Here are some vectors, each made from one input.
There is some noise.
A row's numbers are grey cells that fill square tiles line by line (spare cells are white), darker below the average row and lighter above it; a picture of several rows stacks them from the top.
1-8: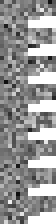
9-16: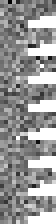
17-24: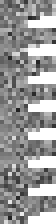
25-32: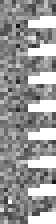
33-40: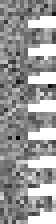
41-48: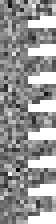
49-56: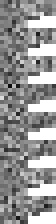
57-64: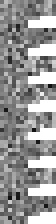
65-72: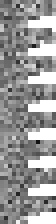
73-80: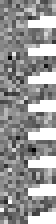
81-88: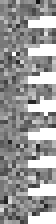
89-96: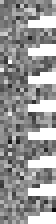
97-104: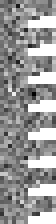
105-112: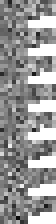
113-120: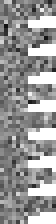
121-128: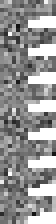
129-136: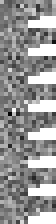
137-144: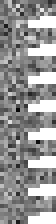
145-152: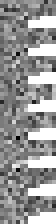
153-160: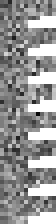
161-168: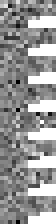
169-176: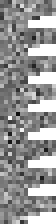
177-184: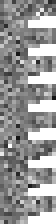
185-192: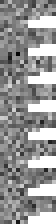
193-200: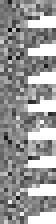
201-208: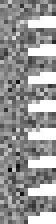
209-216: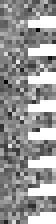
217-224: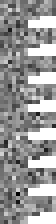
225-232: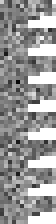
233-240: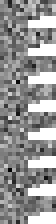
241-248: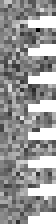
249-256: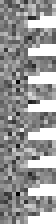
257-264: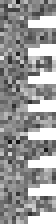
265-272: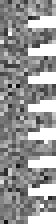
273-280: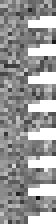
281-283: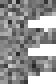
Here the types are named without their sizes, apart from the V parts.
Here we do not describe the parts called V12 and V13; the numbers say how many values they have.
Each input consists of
either a point on a line, or three true/false values and a value of V12, or a value of V13.
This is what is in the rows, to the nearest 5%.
About 20% of them hold a point on a line. About 50% of them hold three true/false values and a value of V12. The rest hold a value of V13.
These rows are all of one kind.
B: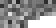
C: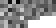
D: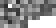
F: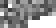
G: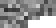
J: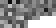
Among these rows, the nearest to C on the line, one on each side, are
B and J.
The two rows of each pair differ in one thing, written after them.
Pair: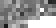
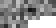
one of the three true/false values
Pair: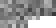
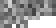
one of the three true/false values
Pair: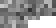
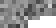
the value of V12
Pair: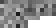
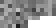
one of the three true/false values
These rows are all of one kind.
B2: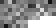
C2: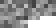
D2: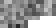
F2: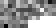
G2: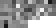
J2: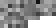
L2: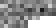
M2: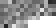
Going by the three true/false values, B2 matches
G2 and M2.
